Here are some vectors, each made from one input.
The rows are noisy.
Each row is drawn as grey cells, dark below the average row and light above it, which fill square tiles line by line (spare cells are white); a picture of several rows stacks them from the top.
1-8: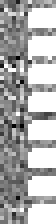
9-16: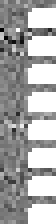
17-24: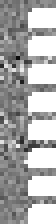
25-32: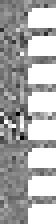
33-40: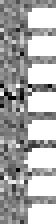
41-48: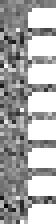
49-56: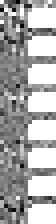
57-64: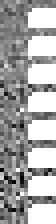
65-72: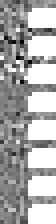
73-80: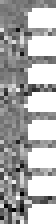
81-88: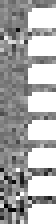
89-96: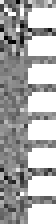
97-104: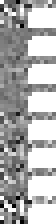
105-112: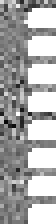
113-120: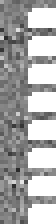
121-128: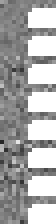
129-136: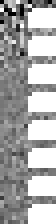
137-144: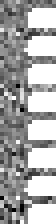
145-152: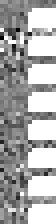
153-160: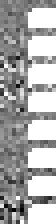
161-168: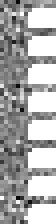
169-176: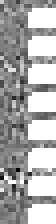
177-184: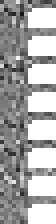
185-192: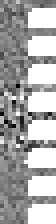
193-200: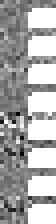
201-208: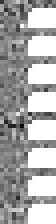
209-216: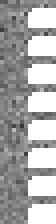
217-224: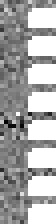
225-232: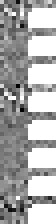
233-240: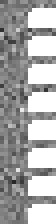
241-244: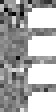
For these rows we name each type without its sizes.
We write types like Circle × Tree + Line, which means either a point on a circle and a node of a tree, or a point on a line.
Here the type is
List(Line).
